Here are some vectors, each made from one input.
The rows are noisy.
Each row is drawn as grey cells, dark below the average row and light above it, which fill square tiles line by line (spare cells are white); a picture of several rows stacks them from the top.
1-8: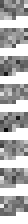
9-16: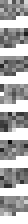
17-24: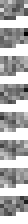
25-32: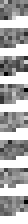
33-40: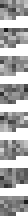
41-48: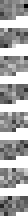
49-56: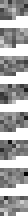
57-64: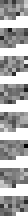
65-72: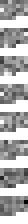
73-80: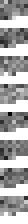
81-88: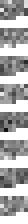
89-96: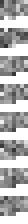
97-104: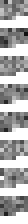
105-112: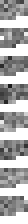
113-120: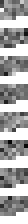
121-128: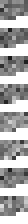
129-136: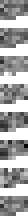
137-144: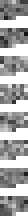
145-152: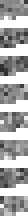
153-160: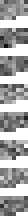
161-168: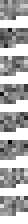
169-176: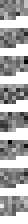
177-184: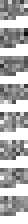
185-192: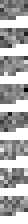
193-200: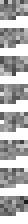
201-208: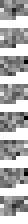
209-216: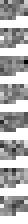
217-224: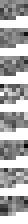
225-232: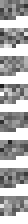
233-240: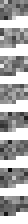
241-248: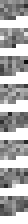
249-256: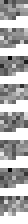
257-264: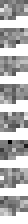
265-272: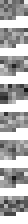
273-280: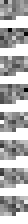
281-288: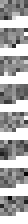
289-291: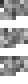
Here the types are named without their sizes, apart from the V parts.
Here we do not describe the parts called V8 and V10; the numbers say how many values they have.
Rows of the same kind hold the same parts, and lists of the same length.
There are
3 kinds of row.
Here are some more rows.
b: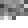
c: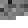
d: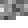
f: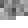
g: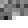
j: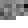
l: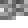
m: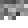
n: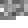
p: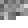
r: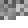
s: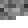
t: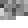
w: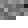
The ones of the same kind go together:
b, f, t
c, g, j, s, w
d, l, m, n, p, r

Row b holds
a point on each of two lines.
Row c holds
a true/false value and a value of V10.
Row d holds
a point on a line and a value of V8.
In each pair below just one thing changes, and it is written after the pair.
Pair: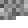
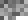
the place on the line
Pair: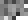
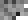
the place on the line
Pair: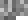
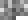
the value of V8
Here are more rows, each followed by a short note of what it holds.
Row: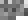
a point on a line and a value of V8
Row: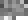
a point on each of two lines
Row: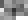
a point on each of two lines
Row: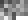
a point on each of two lines
